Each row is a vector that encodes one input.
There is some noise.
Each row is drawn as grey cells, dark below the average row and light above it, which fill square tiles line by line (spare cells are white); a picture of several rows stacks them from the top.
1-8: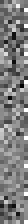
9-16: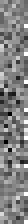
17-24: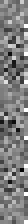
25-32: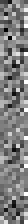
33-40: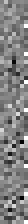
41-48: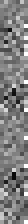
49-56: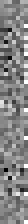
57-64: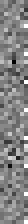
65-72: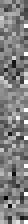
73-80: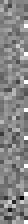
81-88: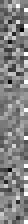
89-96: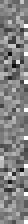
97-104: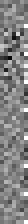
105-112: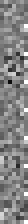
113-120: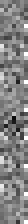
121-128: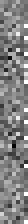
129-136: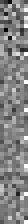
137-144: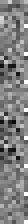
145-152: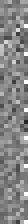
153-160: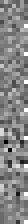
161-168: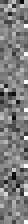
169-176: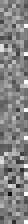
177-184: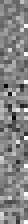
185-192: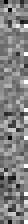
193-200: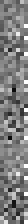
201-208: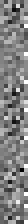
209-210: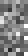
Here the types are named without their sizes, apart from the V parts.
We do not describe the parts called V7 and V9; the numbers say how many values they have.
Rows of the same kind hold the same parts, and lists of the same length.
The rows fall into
3 kinds.
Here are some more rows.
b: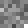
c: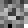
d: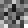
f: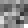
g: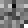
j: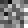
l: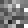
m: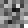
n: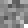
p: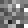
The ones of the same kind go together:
b, f
c, d, g, j, l, m, p
n

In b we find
a true/false value and a value of V7.
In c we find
a value of V9.
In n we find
a point on a line and a true/false value.
